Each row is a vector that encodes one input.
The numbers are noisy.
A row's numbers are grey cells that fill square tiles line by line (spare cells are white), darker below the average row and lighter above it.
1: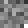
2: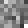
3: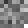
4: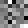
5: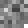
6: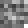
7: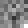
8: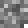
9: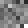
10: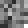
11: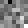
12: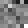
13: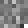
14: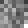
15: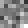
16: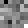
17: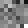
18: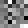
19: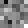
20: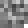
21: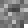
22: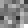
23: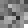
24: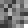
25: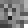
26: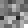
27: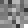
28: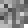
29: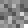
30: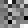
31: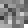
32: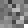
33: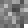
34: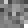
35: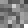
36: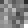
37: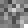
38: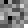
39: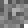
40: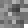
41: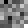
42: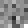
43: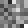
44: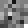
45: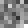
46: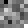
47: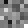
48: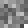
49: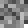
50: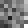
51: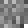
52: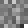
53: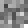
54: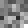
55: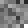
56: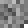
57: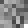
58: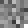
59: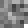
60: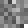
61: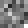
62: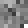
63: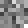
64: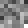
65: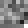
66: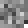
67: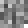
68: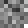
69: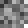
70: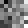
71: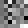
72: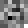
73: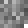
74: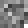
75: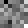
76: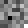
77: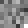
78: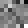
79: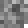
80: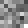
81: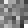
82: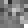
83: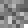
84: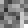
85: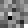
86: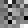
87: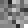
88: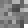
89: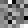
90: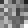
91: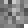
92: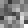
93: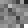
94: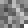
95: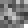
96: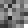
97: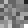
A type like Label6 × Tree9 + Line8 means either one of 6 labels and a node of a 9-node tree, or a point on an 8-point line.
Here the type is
Bool × Bool × Bool × Label4 + List2(Line5).
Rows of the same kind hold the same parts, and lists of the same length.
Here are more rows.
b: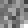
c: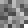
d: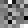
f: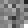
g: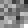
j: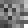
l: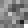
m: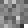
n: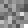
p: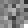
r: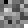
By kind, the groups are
b, c, f, g, m, n, p
d
j
l, r

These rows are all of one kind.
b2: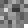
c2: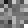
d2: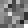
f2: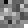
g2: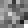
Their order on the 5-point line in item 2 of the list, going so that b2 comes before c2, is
f2, b2, g2, c2, d2.
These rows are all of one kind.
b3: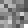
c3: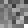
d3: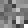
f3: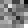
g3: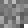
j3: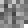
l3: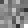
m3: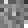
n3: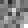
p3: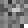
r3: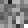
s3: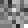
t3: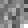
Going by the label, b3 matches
f3, l3, n3 and s3.
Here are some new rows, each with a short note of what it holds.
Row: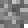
a list of two items
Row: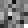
a list of one item
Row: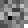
a list of one item
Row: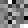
the empty list
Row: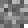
a list of two items
